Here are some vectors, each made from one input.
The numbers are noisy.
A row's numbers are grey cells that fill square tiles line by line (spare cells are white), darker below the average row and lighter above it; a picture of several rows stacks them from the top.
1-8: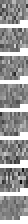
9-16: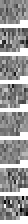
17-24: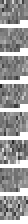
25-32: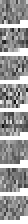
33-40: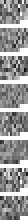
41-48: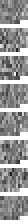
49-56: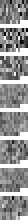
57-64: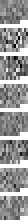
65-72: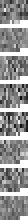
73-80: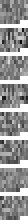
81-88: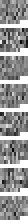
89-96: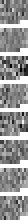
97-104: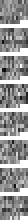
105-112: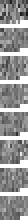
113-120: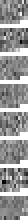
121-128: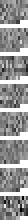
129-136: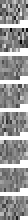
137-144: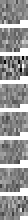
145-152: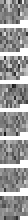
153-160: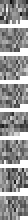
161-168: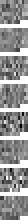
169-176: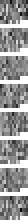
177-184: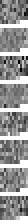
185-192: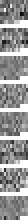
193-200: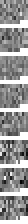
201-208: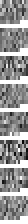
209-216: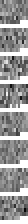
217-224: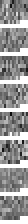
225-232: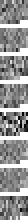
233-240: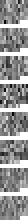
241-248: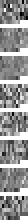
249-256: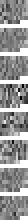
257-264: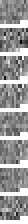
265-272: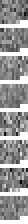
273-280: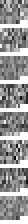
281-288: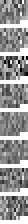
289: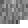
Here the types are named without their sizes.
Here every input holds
either two labels, or five true/false values, or a list of points on a line.
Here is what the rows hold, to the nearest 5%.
About 10% of them hold two labels. About 65% of them hold five true/false values. The rest are lists of points on a line.
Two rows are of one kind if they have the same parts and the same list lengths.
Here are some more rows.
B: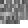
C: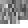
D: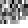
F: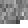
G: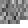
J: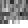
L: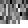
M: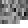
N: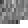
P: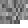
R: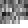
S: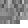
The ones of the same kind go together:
B, F, G, N, P, S
C, D
J
L, R
M

